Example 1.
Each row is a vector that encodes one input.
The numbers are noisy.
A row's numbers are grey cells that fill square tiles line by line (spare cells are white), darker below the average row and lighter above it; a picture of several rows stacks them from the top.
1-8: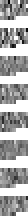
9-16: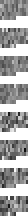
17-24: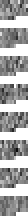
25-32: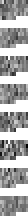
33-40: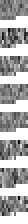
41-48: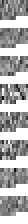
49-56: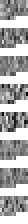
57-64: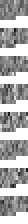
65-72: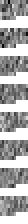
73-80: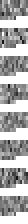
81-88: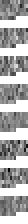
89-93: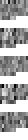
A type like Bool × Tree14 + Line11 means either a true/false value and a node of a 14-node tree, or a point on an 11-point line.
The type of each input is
Bool × Circle5 + Circle9 + Unit.
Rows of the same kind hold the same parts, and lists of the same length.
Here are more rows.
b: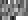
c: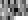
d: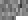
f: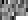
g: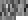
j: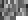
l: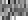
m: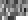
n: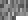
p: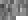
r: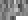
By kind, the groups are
b, d, f, j, n, p, r
c, l
g, m

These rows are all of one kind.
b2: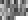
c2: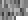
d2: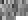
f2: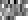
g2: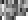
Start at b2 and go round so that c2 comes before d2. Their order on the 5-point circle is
b2, g2, c2, d2, f2.
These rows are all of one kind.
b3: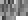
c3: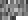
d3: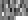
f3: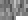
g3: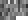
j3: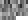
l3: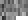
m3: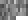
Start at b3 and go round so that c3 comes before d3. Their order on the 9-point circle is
b3, g3, f3, m3, c3, d3, j3, l3.
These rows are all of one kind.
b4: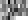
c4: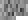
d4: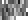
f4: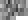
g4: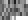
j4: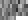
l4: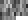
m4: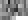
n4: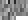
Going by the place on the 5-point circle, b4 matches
c4 and n4.
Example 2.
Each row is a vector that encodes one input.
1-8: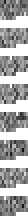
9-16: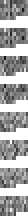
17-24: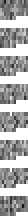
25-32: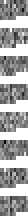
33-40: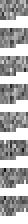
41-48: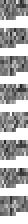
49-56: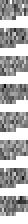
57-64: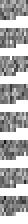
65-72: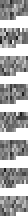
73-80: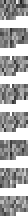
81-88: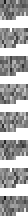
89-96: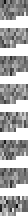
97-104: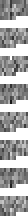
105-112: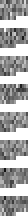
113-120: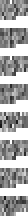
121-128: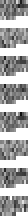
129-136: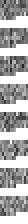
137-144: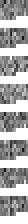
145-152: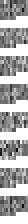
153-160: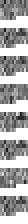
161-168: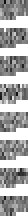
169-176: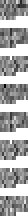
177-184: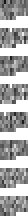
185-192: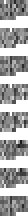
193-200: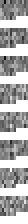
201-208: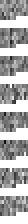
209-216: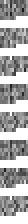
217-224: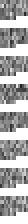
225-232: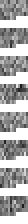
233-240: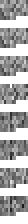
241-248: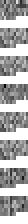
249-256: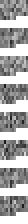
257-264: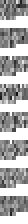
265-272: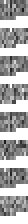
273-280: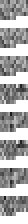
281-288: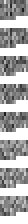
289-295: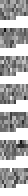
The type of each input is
Line15 + List2(Line4).
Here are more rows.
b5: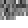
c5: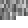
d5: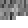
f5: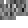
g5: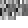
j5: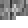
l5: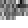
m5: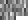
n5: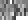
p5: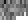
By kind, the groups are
b5, d5, f5, j5, l5, p5
c5, m5
g5
n5

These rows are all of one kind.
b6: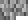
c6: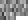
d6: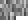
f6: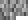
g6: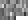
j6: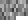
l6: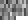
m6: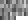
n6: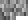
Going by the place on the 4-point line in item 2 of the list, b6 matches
f6, g6 and n6.
